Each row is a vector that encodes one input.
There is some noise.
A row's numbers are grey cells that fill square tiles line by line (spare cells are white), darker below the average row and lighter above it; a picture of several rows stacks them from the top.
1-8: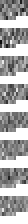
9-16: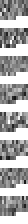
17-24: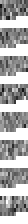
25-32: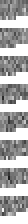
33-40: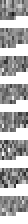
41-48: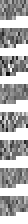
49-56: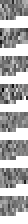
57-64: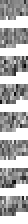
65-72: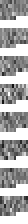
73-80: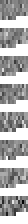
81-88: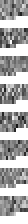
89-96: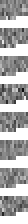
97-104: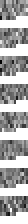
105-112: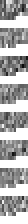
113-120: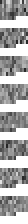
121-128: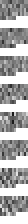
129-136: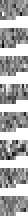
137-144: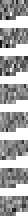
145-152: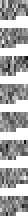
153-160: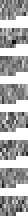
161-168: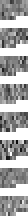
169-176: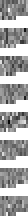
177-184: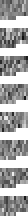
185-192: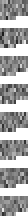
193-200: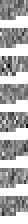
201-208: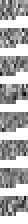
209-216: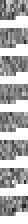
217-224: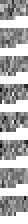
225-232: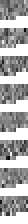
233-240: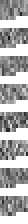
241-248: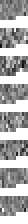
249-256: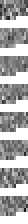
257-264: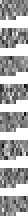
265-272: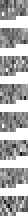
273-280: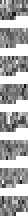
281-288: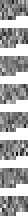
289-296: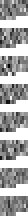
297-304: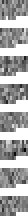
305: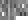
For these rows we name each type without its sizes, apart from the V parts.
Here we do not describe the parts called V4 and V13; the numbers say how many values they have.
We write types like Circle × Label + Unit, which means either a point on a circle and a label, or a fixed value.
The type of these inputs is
(Bool × Bool × Bool + Tree) × V4 + V13.
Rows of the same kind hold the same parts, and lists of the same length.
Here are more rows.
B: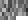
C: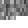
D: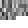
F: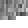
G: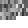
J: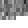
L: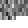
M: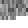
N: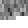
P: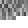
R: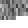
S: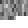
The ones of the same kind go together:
B, D, G
C, J, L, N
F, M, P, R, S

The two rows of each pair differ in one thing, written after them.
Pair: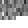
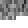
the value of V4
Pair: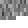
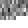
the value of V4
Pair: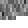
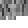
the node of the tree
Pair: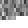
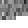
the node of the tree
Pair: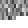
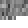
the node of the tree
